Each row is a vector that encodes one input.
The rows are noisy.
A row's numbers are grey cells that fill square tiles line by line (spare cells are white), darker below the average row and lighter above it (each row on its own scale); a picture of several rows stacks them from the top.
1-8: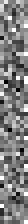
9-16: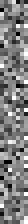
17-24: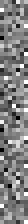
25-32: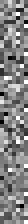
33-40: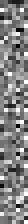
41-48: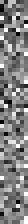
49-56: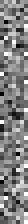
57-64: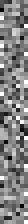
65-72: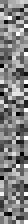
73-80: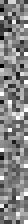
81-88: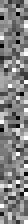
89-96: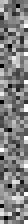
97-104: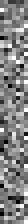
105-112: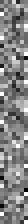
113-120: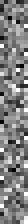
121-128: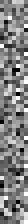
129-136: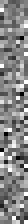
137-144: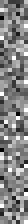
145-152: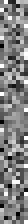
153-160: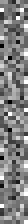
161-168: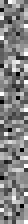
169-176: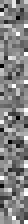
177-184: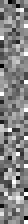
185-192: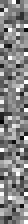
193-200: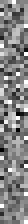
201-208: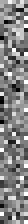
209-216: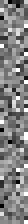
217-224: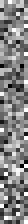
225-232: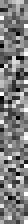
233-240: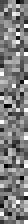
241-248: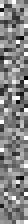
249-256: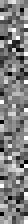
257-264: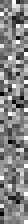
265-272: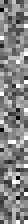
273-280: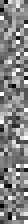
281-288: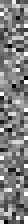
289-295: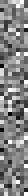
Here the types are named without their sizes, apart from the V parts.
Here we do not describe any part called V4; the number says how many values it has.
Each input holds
a list of items, each a true/false value and a value of V4.
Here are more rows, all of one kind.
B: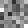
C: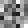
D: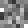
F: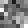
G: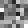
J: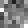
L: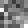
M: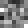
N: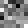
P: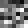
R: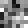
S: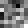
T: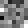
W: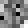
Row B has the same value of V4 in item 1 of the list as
C, G and W.
